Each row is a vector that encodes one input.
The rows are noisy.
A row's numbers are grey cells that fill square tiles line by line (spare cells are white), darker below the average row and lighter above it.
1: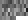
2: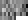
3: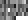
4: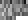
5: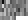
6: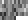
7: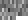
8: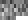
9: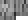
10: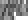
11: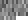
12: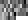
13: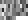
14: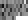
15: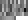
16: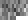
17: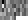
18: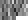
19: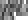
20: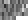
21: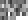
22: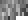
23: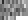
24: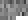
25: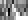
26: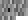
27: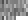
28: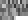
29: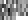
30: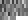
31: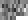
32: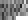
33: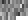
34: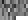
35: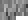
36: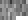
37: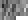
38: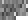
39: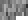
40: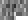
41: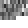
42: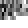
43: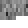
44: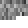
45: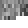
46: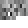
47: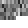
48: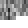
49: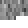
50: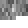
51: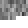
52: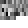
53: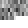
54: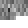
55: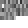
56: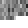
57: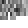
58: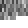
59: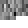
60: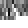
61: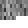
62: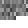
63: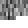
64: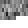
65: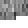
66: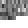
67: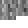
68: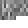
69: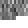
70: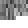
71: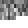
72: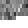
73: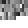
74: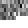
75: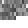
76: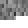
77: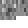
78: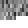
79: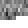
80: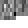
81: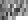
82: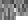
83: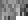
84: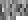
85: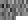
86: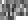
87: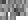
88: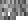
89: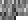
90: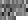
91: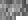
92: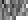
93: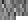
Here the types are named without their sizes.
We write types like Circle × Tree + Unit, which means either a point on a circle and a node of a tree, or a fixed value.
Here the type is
(Bool × Bool × Bool + Unit) × Label.
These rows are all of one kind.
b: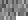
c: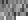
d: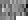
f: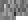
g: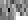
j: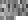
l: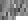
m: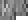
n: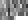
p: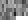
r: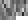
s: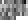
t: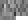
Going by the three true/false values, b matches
l and m.
